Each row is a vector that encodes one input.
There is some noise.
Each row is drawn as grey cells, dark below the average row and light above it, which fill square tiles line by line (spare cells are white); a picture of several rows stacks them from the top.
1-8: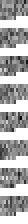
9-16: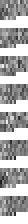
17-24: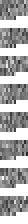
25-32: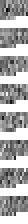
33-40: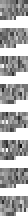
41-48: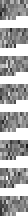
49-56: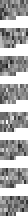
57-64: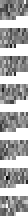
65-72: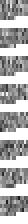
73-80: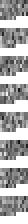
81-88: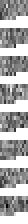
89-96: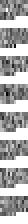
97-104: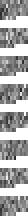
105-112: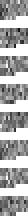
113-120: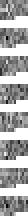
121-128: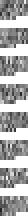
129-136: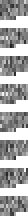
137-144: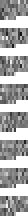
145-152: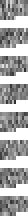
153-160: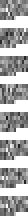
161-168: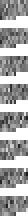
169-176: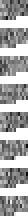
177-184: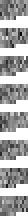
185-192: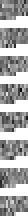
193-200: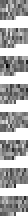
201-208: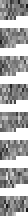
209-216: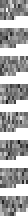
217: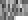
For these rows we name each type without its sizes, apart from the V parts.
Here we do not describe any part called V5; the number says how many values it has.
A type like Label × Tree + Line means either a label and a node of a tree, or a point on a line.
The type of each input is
(Bool × Circle + Line) × V5.
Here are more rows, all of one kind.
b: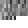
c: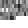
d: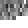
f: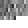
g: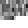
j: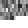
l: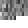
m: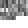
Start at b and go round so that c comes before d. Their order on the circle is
b, c, j, g, l, d, f, m.
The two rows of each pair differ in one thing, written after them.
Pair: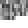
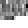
the place on the circle
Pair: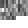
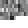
the place on the circle
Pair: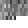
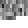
the value of V5
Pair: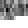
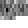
the true/false value
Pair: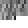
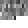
the place on the circle
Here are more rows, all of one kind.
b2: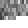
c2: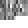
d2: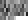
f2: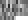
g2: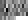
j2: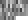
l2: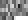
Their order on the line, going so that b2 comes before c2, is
d2, b2, j2, f2, g2, l2, c2.
